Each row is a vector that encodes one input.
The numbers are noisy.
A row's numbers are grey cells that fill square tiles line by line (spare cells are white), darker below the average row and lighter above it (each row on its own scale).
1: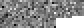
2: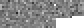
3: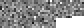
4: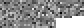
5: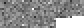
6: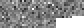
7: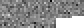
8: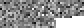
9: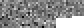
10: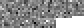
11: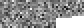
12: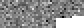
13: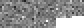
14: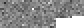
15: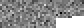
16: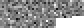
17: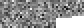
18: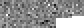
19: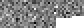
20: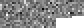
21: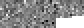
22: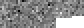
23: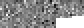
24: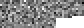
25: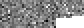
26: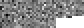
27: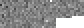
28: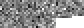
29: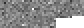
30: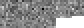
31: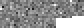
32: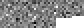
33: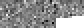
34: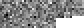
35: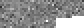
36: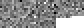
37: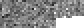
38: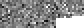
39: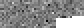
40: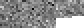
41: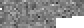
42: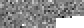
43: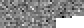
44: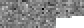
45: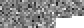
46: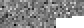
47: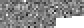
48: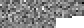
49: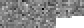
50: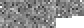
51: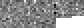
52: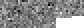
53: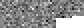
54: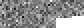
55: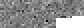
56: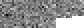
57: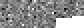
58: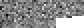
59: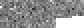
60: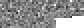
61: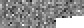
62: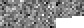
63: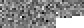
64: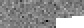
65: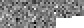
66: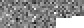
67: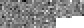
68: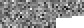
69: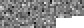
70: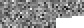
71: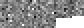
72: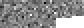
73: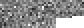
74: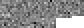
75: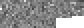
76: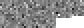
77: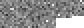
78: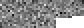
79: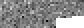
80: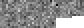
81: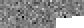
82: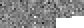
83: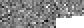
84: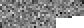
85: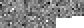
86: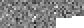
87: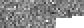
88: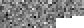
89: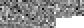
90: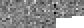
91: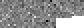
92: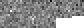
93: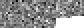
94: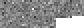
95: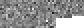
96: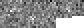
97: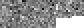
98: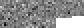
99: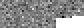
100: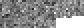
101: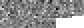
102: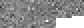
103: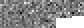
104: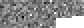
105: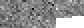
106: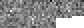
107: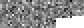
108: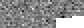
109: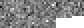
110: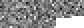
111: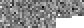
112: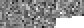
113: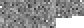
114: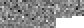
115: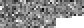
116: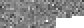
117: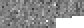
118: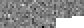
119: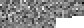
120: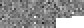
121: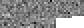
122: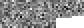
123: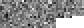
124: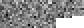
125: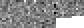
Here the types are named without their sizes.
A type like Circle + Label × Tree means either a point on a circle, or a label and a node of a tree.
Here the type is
Label × Label + Unit.
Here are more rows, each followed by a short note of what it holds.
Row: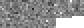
two labels
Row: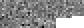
two labels
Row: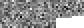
a fixed value
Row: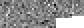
two labels
